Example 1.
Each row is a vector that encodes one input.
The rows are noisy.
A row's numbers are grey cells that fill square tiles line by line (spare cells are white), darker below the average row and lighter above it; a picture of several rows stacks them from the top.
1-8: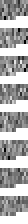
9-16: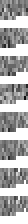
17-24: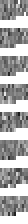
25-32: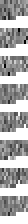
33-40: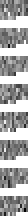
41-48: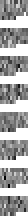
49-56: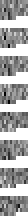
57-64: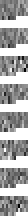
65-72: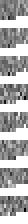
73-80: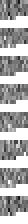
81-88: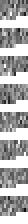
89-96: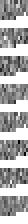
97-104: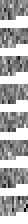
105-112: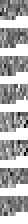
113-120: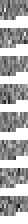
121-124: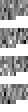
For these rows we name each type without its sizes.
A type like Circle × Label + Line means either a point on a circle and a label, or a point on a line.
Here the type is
(Bool × Bool × Bool + Unit) × Tree.
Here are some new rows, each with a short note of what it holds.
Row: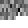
a node of a tree and three true/false values
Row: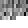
a node of a tree and three true/false values
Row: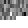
a node of a tree and three true/false values
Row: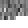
a node of a tree and three true/false values
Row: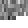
a node of a tree
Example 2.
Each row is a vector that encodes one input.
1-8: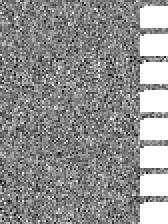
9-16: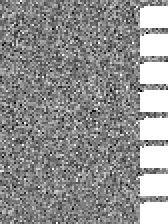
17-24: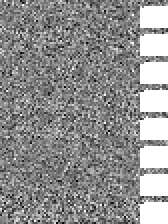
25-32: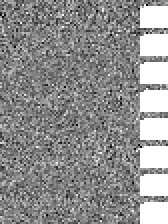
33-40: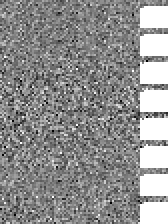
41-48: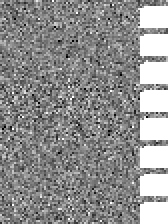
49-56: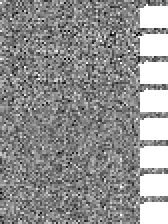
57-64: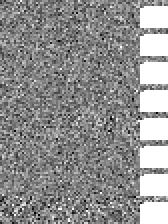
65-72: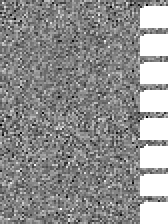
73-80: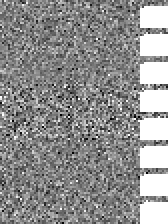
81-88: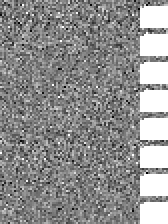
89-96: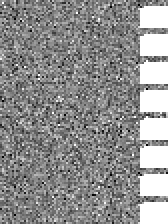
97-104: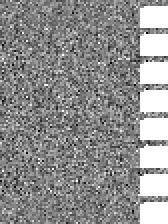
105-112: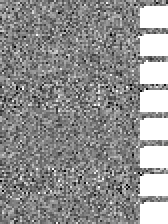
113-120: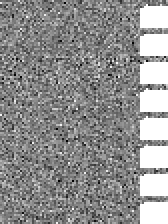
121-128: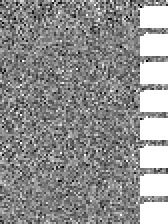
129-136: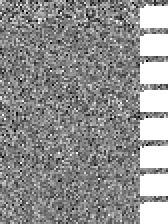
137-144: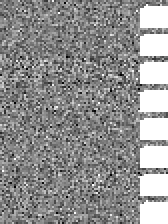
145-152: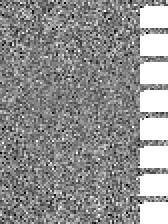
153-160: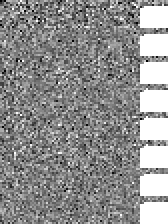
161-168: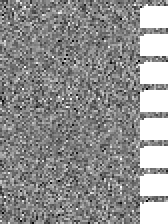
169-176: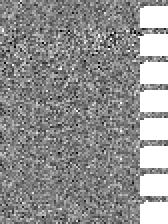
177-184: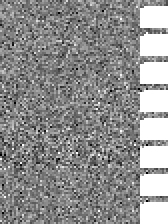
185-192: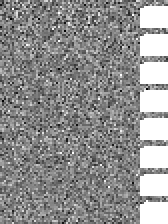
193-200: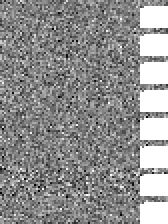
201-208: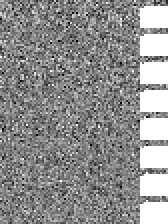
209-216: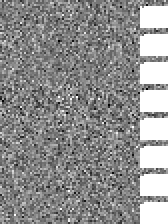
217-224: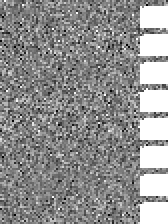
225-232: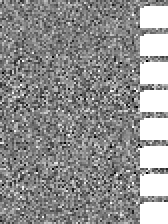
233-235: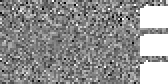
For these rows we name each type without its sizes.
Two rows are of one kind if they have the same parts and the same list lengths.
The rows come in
2 kinds.
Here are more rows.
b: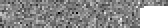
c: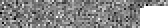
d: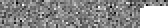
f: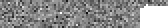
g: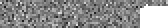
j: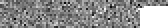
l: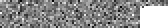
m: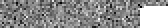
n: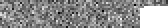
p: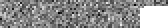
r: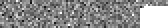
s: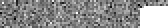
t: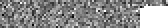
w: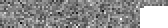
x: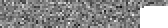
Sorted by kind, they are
b, n, p, w
c, d, f, g, j, l, m, r, s, t, x

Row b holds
a point on a line.
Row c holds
a point on a circle and a point on a line.
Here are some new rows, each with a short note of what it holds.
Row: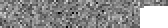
a point on a line
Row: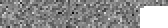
a point on a line
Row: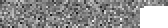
a point on a line
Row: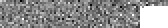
a point on a circle and a point on a line
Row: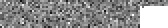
a point on a circle and a point on a line
